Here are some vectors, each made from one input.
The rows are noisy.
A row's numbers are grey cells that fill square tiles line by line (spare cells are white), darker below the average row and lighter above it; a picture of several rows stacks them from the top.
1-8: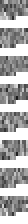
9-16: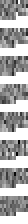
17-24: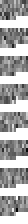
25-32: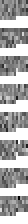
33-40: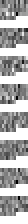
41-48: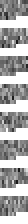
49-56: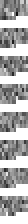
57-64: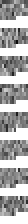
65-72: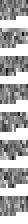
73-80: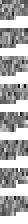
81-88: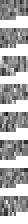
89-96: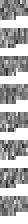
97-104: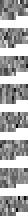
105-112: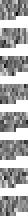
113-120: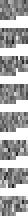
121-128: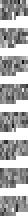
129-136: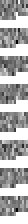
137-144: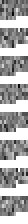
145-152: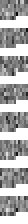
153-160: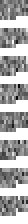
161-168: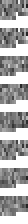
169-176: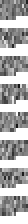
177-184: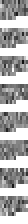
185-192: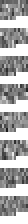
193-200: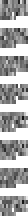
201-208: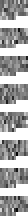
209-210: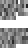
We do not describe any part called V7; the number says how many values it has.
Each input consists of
a point on a 5-point line and a true/false value, together with a list of up to two values of V7.
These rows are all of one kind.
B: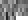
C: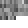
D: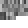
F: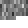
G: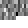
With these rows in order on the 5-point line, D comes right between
C and G.
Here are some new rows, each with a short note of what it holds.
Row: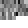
a point on a 5-point line and a true/false value, together with a list of one item
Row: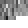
a point on a 5-point line and a true/false value, together with a list of two items
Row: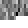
a point on a 5-point line and a true/false value, together with a list of two items
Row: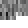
a point on a 5-point line and a true/false value, together with a list of two items
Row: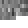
a point on a 5-point line and a true/false value, together with a list of one item
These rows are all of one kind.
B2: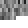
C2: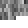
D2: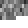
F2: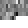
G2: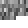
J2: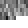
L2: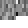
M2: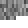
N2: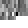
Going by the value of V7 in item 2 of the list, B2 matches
D2, L2 and N2.
